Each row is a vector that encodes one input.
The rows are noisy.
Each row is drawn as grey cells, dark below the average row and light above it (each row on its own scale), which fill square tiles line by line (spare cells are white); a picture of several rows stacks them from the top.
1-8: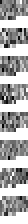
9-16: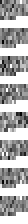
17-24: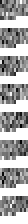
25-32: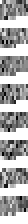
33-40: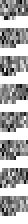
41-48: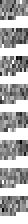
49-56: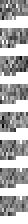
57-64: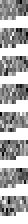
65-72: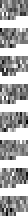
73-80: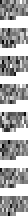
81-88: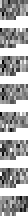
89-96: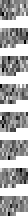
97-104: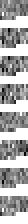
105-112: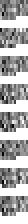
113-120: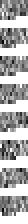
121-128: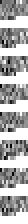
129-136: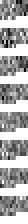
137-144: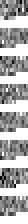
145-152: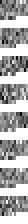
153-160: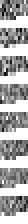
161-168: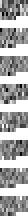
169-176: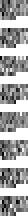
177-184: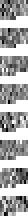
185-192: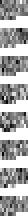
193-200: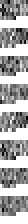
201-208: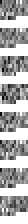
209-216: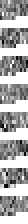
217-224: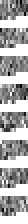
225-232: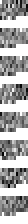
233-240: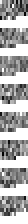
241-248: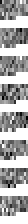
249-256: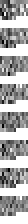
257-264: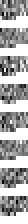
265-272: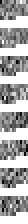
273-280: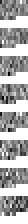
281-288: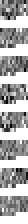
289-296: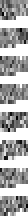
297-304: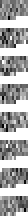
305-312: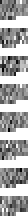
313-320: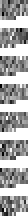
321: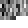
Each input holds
a list of up to two points on a 6-point line.
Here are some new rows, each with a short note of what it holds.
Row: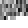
a list of two items
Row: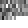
the empty list
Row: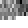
a list of two items
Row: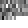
the empty list
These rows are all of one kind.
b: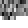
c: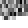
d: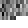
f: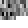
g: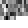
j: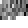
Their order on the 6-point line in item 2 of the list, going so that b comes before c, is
j, d, b, c, g, f.
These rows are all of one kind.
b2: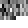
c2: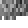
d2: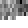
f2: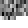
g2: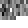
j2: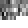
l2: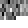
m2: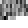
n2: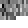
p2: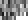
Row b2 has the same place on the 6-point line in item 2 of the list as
c2, l2 and n2.
